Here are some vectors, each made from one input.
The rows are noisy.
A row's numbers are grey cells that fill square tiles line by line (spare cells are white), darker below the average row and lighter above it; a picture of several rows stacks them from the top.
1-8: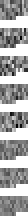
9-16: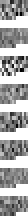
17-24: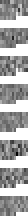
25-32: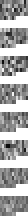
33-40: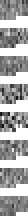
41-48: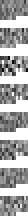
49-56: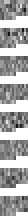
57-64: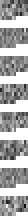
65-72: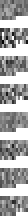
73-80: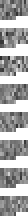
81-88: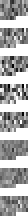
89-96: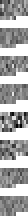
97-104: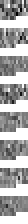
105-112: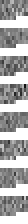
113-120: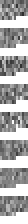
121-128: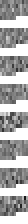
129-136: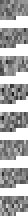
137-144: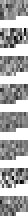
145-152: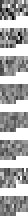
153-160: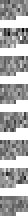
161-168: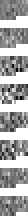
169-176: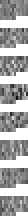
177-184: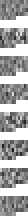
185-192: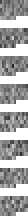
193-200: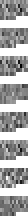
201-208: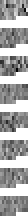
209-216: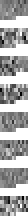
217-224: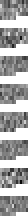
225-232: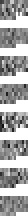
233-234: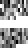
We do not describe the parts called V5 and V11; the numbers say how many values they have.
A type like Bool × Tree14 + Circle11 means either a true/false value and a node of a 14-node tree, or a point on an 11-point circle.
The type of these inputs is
(Label8 + Line14) × V11 + V5.
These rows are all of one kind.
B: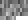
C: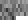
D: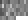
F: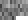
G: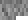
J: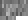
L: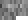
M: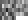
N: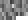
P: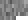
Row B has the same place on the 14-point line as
J, M and N.
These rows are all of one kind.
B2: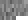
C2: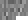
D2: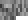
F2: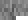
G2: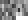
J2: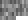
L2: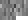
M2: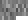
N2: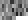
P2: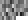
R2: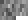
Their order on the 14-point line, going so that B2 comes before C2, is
B2, P2, G2, N2, L2, F2, R2, D2, M2, J2, C2.
